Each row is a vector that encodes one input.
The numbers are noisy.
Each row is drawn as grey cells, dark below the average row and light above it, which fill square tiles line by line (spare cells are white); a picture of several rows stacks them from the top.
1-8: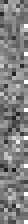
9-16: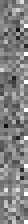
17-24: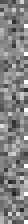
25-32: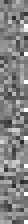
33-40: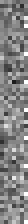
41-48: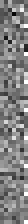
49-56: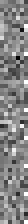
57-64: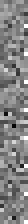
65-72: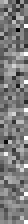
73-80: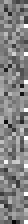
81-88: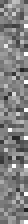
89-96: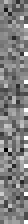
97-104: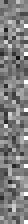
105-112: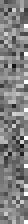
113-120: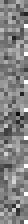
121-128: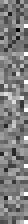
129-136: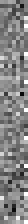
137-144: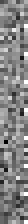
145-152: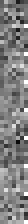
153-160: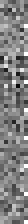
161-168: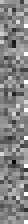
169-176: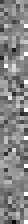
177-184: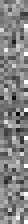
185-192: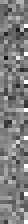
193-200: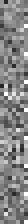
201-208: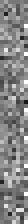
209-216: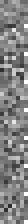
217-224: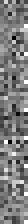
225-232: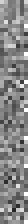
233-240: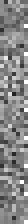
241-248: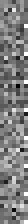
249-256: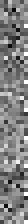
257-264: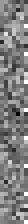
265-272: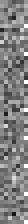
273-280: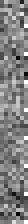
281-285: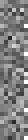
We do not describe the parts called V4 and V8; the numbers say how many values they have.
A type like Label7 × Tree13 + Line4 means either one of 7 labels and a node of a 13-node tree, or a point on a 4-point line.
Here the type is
Circle11 + (Line7 + V8) × V4.
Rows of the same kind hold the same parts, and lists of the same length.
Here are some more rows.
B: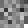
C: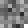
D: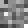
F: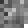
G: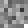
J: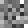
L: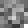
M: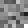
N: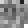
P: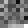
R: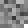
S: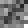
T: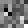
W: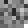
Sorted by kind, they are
B, G, N, P, S, T
C, F, J, M, R
D, L, W

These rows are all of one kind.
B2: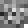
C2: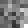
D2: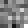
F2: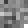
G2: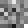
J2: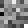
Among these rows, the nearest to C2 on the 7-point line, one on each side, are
B2 and J2.
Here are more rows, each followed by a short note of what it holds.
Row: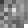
a value of V4 and a value of V8
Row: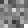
a value of V4 and a value of V8
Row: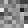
a point on an 11-point circle
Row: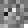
a value of V4 and a value of V8
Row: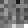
a point on an 11-point circle
